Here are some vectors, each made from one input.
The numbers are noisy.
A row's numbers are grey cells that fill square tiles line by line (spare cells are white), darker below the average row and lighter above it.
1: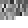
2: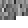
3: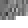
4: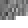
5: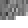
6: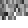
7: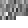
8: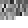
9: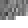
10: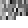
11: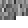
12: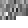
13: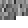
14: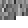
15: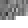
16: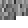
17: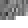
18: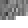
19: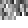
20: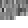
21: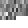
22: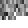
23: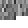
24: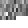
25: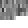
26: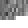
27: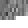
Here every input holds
a point on each of two 3-point lines.
